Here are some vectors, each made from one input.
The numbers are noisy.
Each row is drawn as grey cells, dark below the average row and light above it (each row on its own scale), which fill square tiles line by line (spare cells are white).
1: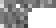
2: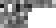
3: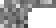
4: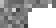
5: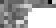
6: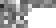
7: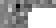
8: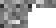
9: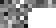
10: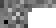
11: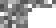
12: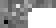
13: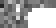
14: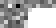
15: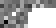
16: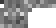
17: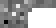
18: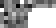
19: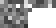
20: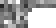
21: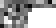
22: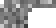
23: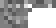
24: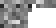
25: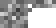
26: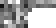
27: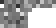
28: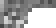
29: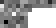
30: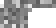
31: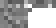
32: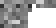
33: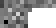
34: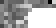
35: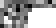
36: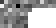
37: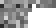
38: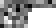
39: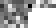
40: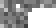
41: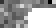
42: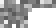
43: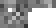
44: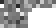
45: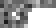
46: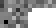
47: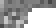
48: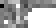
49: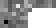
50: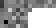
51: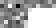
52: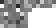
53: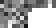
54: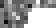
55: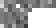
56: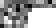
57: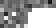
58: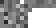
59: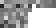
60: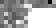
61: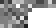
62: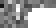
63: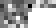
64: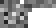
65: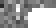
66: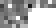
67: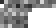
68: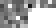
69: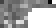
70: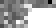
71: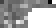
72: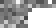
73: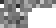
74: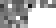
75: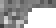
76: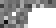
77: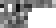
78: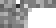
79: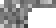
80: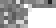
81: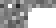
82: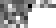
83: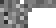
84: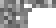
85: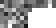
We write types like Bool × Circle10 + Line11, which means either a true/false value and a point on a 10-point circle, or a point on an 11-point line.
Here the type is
Label11 × Tree7.
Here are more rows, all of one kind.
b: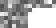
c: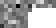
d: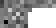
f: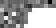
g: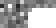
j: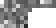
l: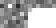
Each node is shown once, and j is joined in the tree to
c and g.
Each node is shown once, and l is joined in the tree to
b and g.
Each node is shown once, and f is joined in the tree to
d and g.
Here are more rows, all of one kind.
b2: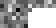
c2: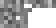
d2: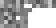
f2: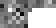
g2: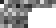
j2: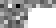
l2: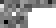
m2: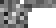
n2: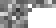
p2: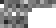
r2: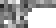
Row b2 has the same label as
f2 and n2.
